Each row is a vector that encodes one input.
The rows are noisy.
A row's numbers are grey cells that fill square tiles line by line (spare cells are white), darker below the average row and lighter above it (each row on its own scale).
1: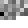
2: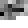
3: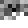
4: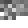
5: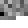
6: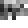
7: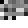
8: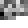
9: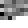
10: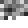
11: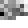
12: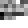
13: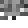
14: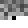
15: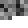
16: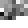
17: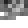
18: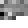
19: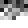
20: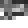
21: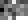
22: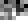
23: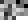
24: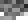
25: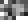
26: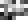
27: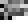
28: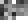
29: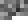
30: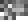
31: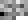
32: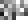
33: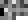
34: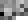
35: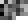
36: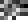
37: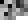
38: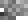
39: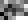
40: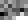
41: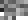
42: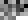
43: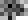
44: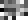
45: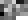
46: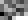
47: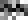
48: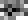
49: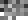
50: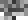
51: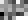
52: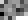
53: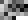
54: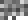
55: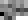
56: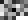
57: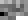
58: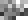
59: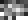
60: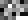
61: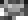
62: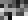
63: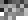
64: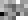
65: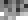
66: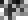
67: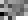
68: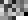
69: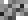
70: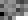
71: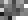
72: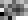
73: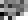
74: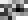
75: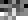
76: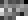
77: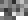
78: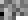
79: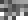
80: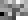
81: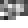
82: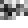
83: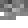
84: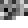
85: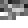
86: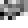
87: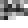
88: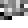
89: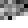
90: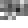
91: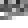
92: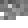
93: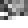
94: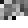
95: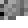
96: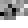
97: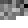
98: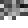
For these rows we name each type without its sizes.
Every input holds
a point on a line and a true/false value.
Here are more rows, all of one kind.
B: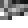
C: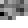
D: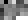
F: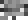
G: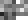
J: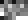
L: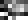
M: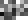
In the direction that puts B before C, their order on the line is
B, J, F, L, D, C, M, G.
